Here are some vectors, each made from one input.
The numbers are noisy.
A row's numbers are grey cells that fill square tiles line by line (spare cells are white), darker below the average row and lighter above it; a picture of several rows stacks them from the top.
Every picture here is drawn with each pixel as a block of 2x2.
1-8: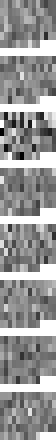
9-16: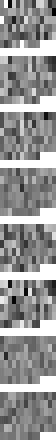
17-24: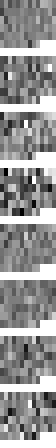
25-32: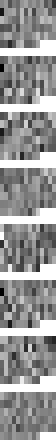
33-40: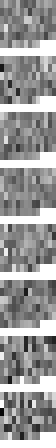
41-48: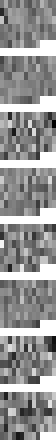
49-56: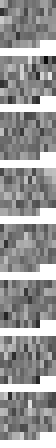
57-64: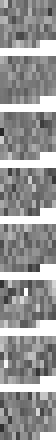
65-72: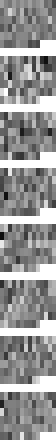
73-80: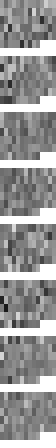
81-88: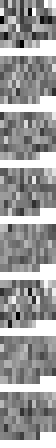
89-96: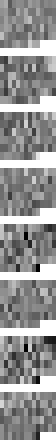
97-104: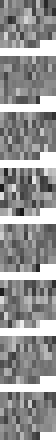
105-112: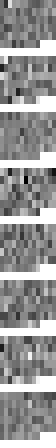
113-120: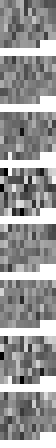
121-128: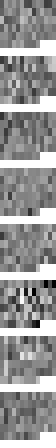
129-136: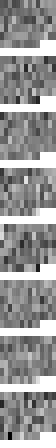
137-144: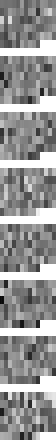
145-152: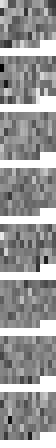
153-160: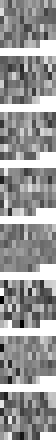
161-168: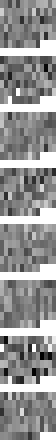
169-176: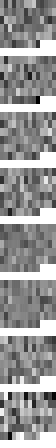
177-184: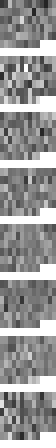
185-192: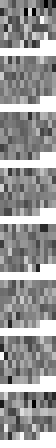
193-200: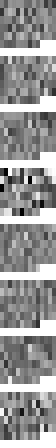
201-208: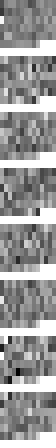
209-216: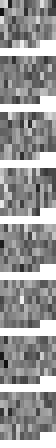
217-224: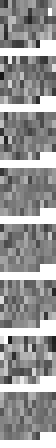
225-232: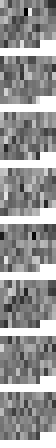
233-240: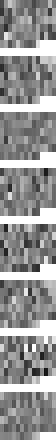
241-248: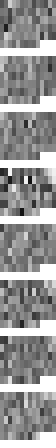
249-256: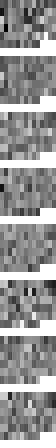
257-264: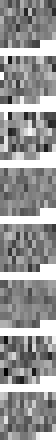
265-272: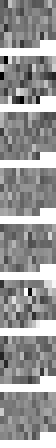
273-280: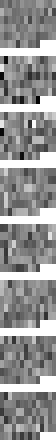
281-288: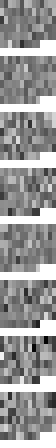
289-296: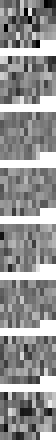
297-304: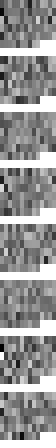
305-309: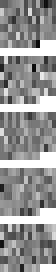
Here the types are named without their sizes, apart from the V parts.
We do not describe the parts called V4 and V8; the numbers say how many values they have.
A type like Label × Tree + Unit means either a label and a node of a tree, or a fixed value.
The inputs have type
((Circle + Unit) × V4 + Line) × List(V8) × Tree.
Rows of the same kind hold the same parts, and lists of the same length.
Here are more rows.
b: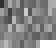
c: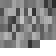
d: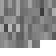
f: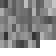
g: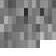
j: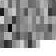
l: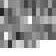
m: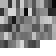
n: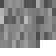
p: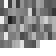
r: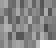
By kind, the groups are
b, n
c
d
f
g, r
j
l
m
p

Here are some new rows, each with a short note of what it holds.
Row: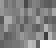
a point on a line and a node of a tree, together with a list of one item
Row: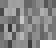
a point on a line and a node of a tree, together with the empty list
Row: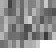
a point on a circle, a node of a tree and a value of V4, together with a list of one item
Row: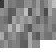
a node of a tree and a value of V4, together with a list of two items
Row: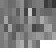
a point on a line and a node of a tree, together with a list of one item
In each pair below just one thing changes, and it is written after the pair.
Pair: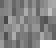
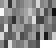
the value of V8 in item 1 of the list
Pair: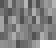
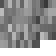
the place on the circle
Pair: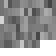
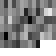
the value of V4
